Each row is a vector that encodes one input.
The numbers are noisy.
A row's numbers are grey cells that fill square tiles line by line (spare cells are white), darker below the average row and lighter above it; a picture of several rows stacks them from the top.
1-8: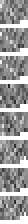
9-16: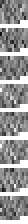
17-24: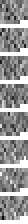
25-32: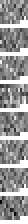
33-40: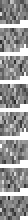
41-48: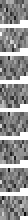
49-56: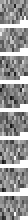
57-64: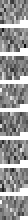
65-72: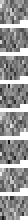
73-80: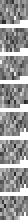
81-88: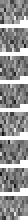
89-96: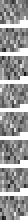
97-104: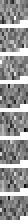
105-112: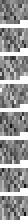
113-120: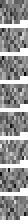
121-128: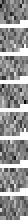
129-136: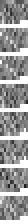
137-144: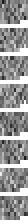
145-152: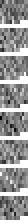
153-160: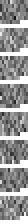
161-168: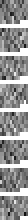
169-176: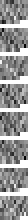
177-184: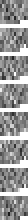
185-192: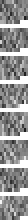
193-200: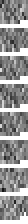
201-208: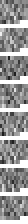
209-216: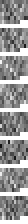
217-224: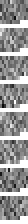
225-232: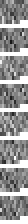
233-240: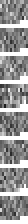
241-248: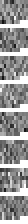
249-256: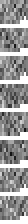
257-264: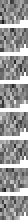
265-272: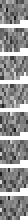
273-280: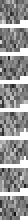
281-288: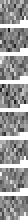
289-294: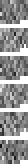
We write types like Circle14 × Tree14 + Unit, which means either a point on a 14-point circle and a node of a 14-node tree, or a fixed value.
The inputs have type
Bool × (Circle9 + Unit) × Line6 + List2(Circle11).
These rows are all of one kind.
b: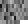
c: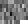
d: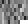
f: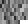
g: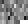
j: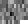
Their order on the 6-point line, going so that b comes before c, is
b, f, d, c, g, j.
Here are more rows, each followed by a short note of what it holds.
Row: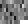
a point on a 9-point circle, a point on a 6-point line and a true/false value
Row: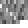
a list of one item
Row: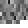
a point on a 6-point line and a true/false value
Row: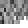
a list of two items
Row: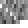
a list of one item
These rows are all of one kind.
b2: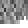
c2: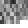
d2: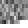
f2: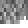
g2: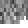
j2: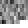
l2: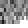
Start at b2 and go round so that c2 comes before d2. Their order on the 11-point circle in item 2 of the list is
b2, f2, g2, l2, j2, c2, d2.
